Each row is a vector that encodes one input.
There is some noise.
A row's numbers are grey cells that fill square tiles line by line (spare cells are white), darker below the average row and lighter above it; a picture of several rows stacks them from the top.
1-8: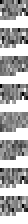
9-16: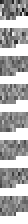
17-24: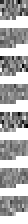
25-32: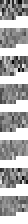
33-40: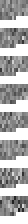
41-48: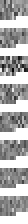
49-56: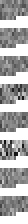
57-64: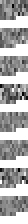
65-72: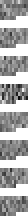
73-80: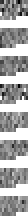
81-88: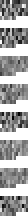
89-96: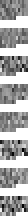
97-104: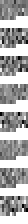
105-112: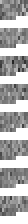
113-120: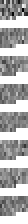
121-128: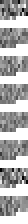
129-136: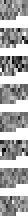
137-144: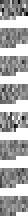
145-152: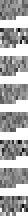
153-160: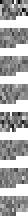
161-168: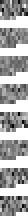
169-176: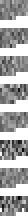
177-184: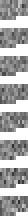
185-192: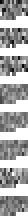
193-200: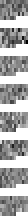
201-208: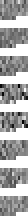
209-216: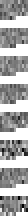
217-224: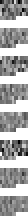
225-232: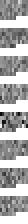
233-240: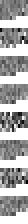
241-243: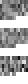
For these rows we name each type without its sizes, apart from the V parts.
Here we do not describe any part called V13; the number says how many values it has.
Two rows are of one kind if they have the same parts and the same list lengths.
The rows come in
3 kinds.
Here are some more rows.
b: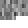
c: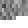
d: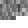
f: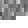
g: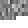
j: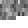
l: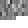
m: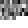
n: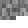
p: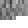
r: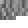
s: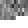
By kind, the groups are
b, c, f, g, j, l, p, r, s
d, n
m

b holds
a point on a circle and a node of a tree.
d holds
a node of a tree.
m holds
a value of V13.
